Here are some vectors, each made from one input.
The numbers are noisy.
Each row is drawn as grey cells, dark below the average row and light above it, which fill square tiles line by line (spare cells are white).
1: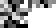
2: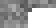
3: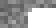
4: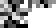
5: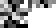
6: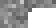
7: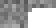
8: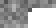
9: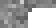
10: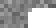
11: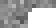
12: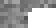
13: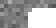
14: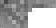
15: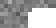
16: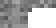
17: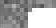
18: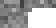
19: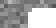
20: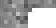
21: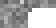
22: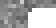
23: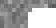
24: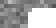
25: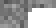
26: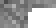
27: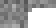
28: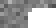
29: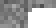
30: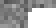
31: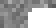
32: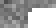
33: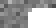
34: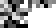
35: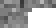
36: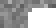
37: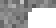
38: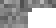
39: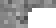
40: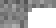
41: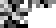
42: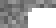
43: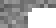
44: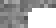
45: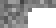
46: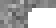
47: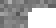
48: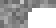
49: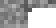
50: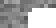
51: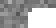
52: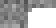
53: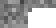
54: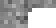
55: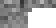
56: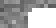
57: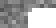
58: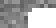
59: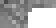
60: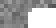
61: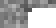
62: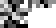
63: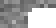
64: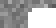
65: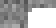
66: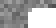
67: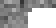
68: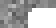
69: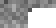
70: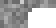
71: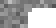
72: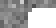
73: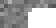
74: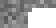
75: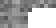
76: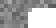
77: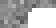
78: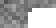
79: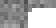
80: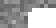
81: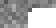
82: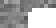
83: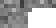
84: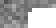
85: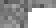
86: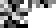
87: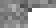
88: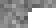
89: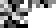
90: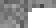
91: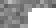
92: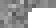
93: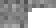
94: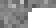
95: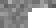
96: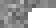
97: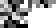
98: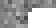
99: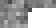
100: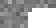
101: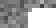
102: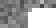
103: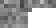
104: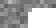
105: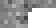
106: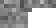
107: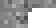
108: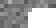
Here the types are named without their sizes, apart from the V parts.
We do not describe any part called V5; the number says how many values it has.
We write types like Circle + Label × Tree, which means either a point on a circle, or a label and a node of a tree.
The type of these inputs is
Bool × (Tree + V5) + Unit.
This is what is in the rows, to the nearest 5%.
About 10% of them hold a fixed value. The rest hold a true/false value, together with either a node of a tree, or a value of V5.
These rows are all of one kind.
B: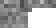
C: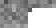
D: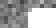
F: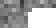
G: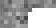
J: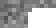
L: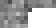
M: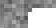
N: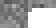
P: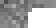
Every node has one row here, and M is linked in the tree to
G and P.
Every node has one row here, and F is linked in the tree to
B and C.
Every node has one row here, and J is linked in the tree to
C and P.
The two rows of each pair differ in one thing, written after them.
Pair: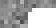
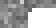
the value of V5
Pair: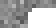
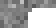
the value of V5
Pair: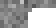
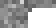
the value of V5
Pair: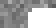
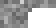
the true/false value
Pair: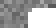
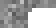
the true/false value
